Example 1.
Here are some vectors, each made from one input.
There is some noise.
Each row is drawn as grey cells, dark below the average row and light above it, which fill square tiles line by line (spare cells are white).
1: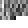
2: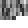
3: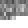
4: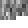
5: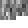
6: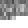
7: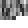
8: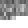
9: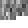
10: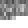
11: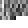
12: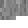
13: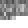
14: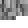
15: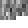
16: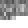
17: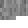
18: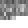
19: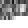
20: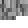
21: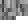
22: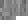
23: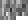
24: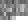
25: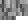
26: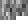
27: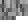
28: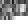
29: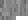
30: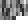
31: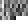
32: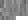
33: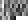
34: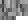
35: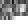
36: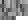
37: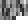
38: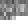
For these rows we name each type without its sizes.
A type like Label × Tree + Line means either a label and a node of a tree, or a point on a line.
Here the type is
Tree.
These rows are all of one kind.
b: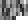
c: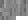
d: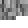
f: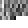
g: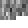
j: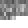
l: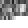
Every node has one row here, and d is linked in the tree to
b and c.
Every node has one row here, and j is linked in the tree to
c and l.
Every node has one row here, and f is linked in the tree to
g.
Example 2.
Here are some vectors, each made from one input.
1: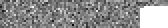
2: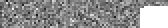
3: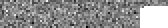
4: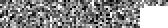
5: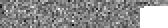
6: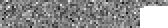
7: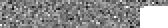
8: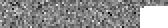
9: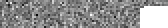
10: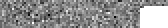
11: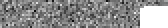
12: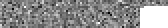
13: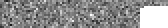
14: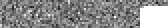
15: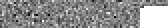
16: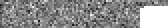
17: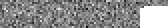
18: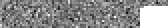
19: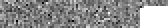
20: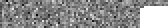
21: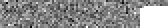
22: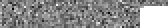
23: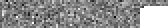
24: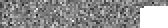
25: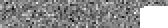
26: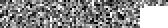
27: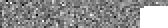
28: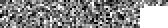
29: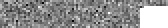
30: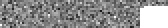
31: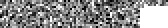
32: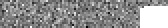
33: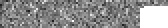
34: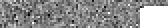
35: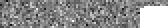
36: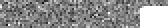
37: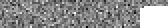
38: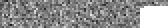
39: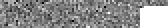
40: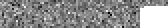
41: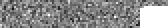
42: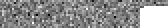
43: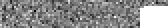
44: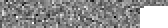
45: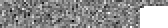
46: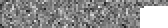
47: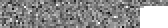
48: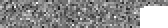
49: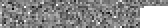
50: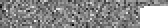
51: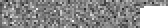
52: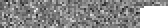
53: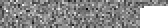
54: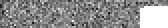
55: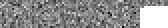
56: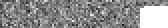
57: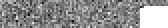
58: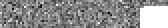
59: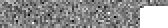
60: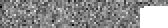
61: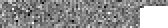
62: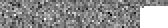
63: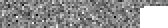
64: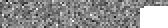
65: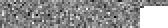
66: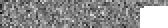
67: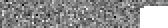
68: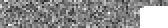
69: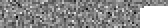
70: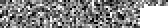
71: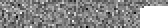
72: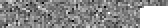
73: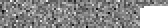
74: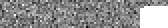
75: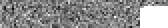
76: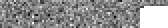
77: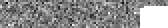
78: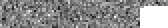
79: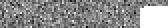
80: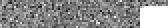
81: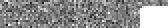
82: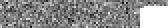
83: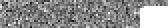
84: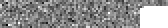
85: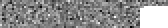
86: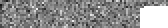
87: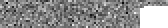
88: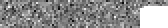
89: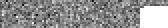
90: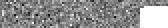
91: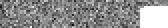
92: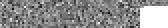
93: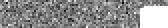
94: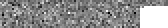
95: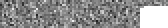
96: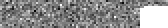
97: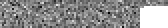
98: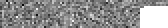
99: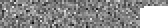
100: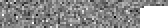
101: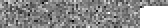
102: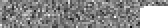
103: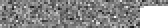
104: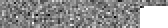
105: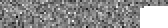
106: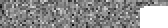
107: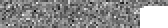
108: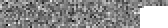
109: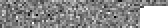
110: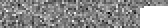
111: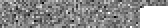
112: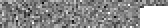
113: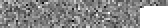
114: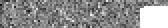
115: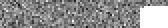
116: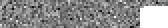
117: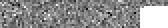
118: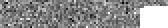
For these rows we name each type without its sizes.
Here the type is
Circle + Unit.
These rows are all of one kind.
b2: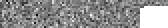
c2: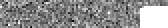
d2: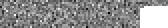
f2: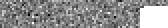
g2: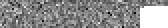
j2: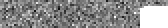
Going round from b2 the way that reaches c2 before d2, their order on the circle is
b2, f2, c2, j2, g2, d2.
